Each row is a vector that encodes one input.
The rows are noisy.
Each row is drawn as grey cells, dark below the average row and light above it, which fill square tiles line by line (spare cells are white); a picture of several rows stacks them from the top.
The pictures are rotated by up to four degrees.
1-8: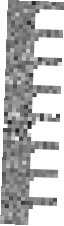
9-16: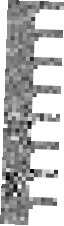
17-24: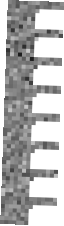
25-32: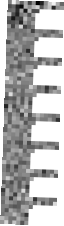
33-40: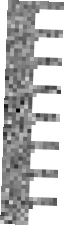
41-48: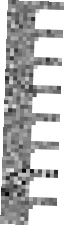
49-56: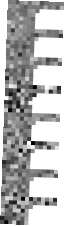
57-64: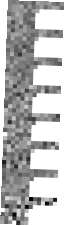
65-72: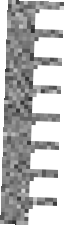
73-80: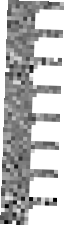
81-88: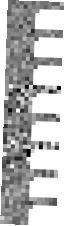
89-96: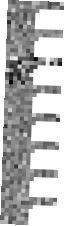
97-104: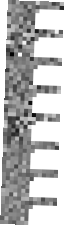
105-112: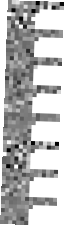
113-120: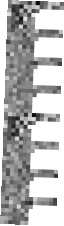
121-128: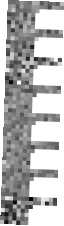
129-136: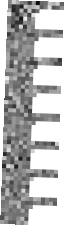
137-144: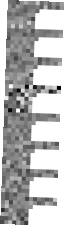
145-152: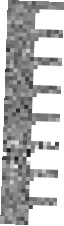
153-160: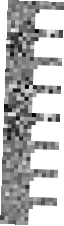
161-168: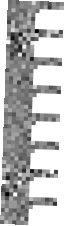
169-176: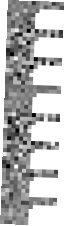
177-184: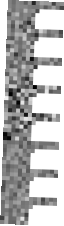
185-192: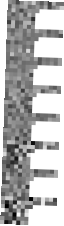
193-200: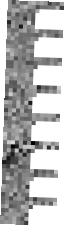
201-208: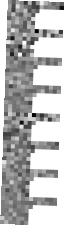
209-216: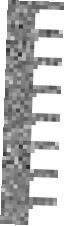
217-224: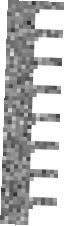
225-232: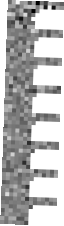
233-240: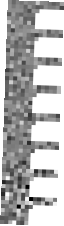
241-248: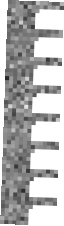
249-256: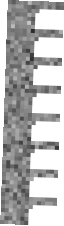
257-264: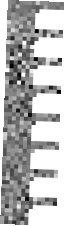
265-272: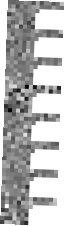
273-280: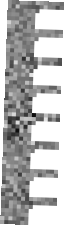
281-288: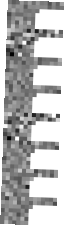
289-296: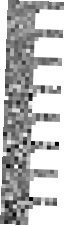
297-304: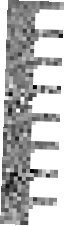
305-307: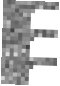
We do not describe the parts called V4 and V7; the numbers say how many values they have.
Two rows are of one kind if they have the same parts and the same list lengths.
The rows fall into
3 kinds.
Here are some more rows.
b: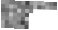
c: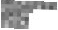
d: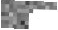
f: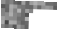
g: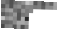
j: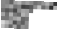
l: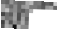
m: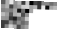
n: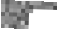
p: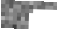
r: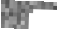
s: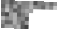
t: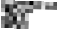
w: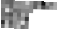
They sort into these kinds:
b, d, f, g, p, s
c, j, l, n, r, w
m, t

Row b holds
a point on a 6-point line, a node of a 9-node tree and a value of V4.
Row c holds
a point on an 11-point circle, a point on a 6-point line and a node of a 9-node tree.
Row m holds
a value of V7.
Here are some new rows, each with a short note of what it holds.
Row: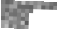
a point on an 11-point circle, a point on a 6-point line and a node of a 9-node tree
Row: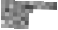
a point on an 11-point circle, a point on a 6-point line and a node of a 9-node tree
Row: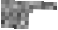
a point on an 11-point circle, a point on a 6-point line and a node of a 9-node tree
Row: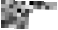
a value of V7
